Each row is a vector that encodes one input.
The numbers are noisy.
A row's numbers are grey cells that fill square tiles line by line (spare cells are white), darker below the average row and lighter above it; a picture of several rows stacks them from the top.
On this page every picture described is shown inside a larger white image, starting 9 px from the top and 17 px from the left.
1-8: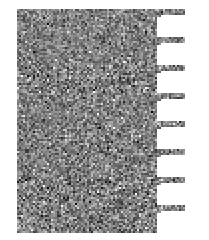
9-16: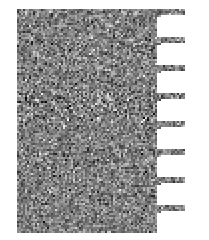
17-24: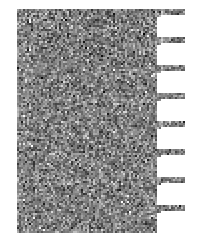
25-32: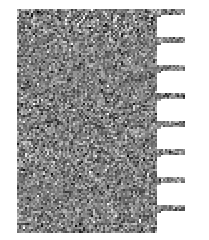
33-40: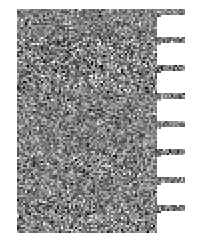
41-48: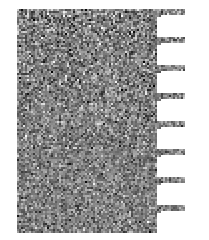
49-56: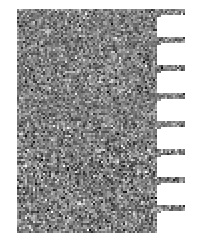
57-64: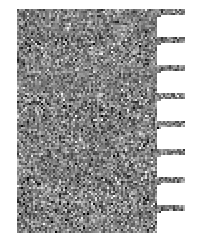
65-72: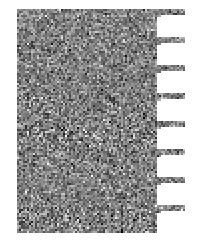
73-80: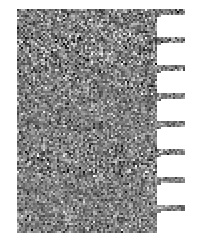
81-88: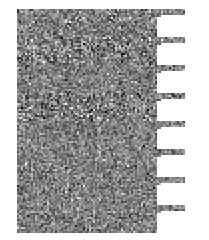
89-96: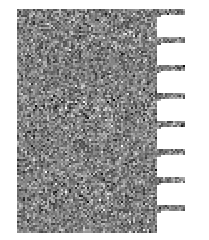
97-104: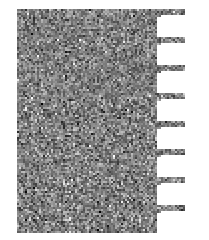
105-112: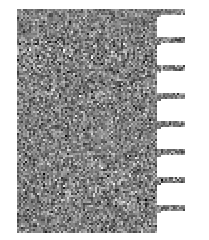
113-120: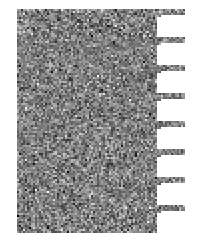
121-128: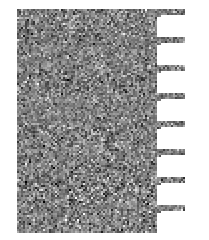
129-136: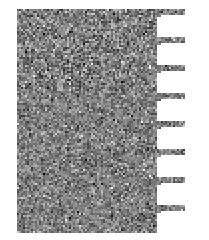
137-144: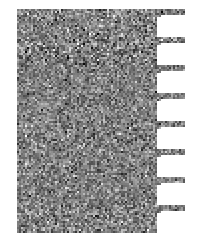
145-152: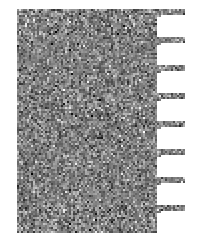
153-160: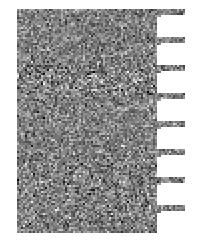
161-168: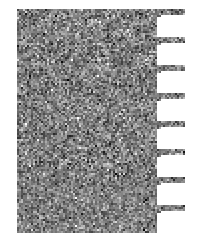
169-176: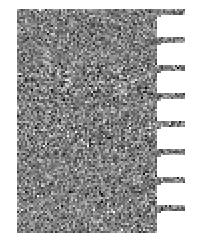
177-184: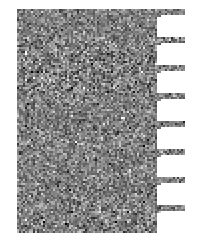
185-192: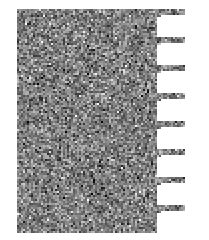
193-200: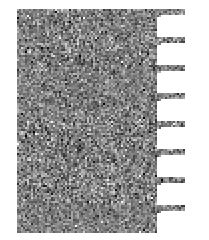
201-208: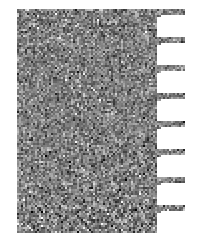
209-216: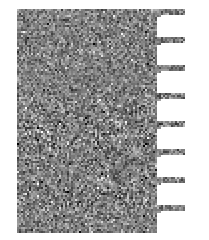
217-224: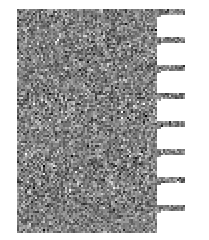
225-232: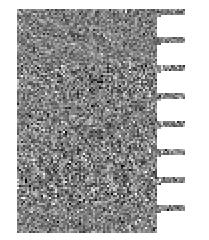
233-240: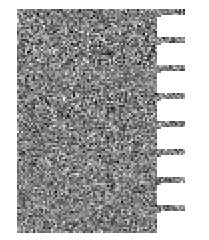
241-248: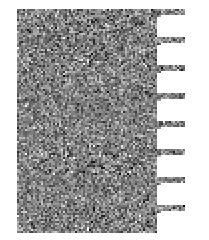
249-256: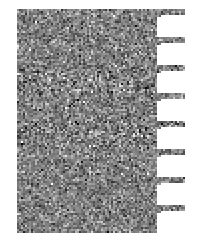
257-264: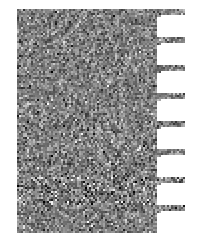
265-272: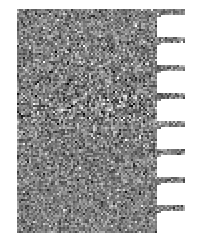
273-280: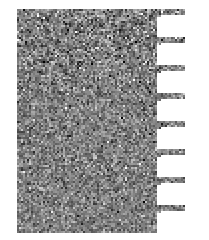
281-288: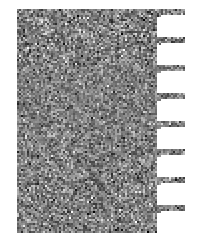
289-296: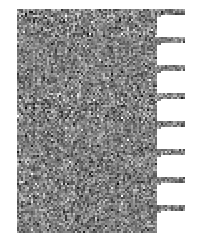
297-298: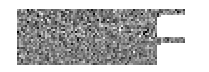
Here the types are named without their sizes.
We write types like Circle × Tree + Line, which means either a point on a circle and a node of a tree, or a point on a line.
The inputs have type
(Bool × Bool × Bool × Bool + Label) × Line.
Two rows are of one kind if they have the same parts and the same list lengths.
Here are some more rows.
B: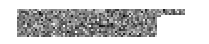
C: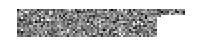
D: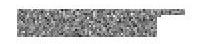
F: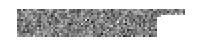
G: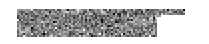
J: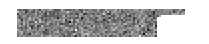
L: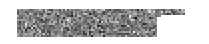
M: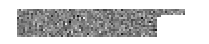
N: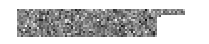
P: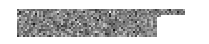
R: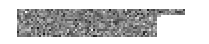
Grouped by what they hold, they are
B, C, D, F, G, J, M, P, R
L, N

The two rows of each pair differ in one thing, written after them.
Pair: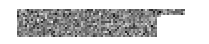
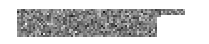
the place on the line
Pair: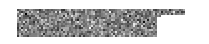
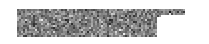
one of the four true/false values
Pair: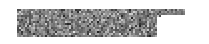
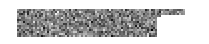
one of the four true/false values
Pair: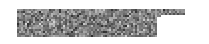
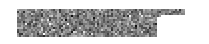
one of the four true/false values
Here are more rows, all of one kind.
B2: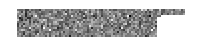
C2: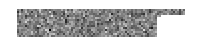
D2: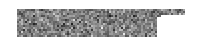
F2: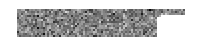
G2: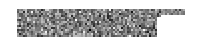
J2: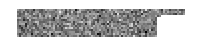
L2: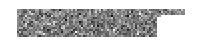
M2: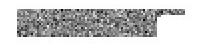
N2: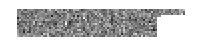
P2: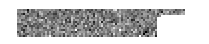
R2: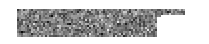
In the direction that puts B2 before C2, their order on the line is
M2, J2, D2, B2, P2, F2, C2, L2, G2, R2, N2.
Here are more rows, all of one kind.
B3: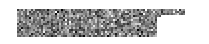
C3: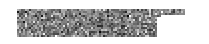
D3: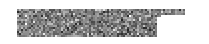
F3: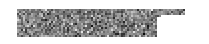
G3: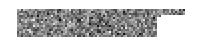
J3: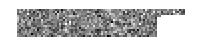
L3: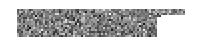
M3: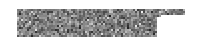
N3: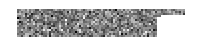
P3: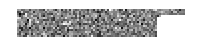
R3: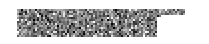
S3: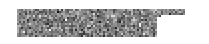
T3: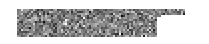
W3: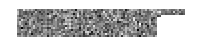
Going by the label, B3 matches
C3, L3, N3 and S3.
